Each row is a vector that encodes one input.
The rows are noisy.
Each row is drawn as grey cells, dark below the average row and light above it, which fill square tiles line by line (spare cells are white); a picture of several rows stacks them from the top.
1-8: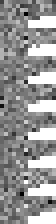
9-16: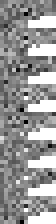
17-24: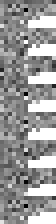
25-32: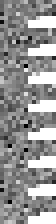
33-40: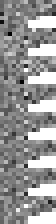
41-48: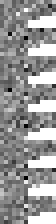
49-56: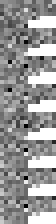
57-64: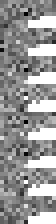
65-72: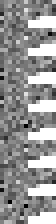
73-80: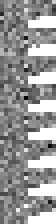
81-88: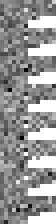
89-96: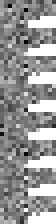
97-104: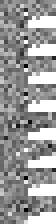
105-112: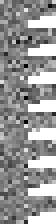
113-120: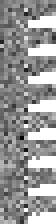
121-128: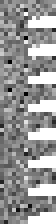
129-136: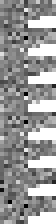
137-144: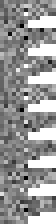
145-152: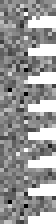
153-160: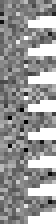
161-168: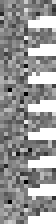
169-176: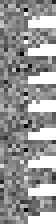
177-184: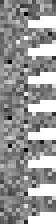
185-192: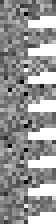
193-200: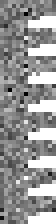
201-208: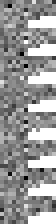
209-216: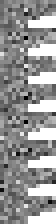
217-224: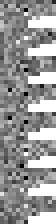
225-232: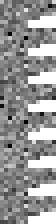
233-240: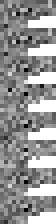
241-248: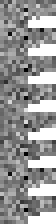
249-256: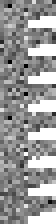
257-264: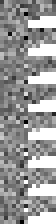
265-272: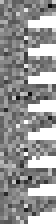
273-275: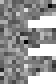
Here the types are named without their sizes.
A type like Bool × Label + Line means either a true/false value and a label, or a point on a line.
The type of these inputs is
Line + Tree.
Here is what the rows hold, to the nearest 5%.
About 40% of them hold a point on a line. The rest hold a node of a tree.
